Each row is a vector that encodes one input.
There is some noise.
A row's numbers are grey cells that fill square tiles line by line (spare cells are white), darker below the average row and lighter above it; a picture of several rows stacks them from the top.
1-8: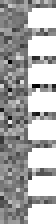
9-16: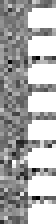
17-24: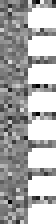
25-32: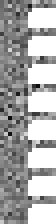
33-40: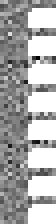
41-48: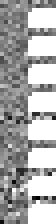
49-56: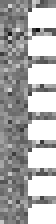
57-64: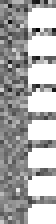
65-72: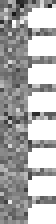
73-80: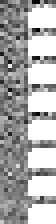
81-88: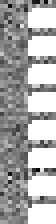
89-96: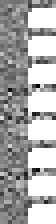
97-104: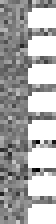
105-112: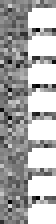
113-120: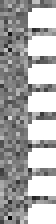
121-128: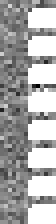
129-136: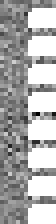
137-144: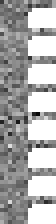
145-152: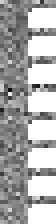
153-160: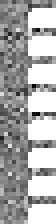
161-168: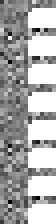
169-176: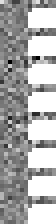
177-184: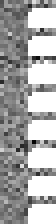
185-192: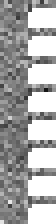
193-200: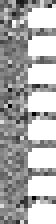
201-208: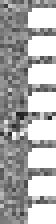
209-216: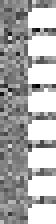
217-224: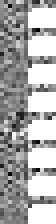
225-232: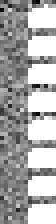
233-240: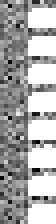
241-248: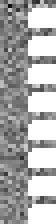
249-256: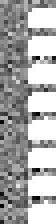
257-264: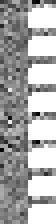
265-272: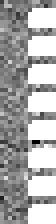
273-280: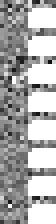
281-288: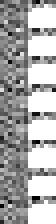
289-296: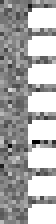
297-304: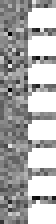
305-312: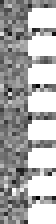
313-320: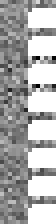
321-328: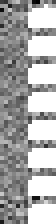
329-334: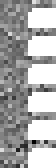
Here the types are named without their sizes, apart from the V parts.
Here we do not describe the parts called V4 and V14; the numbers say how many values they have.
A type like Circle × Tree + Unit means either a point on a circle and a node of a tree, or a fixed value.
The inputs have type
Bool × Bool × Bool × Bool × V4 × V14 + Tree + Unit.
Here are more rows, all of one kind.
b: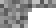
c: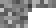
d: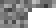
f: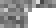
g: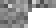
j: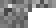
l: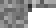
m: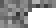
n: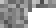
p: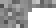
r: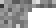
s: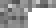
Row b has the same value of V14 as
l and n.
